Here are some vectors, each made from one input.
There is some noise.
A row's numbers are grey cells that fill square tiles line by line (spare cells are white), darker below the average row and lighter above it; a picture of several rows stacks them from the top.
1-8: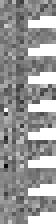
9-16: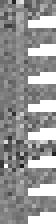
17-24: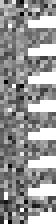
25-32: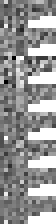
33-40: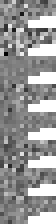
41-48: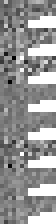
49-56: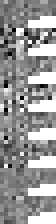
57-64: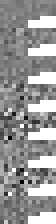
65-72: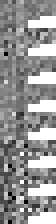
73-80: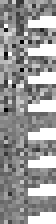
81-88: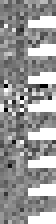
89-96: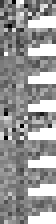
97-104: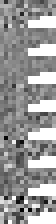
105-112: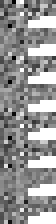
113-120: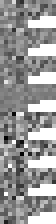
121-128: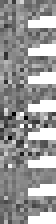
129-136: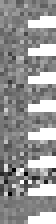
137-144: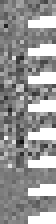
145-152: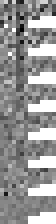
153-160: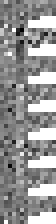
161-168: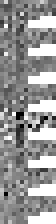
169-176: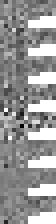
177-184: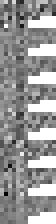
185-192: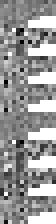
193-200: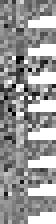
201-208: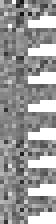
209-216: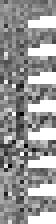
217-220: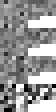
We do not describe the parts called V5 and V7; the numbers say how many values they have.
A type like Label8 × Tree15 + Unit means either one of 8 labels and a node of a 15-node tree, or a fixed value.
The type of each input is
Bool × Bool × Bool × Bool × Line9 × V5 + Label6 × V7.
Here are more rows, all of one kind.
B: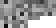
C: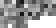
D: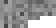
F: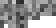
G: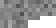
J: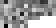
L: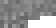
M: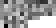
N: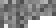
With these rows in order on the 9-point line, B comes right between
C and J.
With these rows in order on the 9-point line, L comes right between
M and N.
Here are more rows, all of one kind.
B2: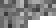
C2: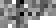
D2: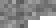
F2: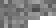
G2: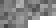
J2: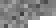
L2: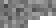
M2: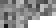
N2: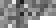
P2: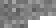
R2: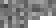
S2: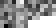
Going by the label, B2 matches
J2 and N2.
